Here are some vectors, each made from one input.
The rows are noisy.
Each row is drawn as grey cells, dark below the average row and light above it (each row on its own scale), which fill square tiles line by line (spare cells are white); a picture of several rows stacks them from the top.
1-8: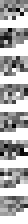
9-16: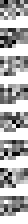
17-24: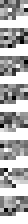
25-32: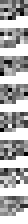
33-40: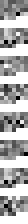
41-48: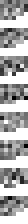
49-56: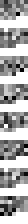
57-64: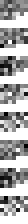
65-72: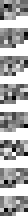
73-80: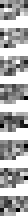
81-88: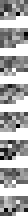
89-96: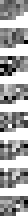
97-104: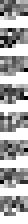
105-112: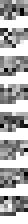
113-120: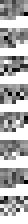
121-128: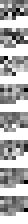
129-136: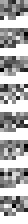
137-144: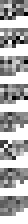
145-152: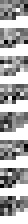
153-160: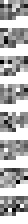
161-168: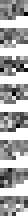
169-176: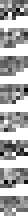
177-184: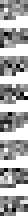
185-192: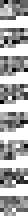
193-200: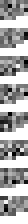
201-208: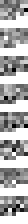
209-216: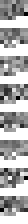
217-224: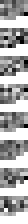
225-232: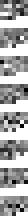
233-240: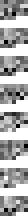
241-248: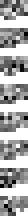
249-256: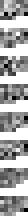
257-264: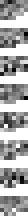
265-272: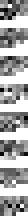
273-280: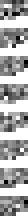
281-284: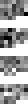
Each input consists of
one of 12 labels, together with either a point on a 6-point circle, or a fixed value.
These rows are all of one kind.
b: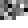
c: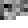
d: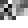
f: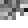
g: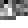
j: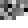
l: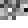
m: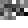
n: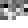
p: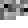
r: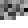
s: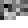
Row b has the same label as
f, j, l and r.
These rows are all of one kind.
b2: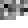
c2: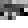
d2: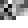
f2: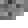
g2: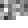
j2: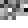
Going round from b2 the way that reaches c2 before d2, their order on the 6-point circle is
b2, c2, d2, f2, j2, g2.
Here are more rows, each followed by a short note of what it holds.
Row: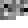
a point on a 6-point circle and one of 12 labels
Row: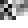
a point on a 6-point circle and one of 12 labels
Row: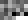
one of 12 labels
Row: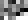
a point on a 6-point circle and one of 12 labels
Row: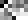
a point on a 6-point circle and one of 12 labels
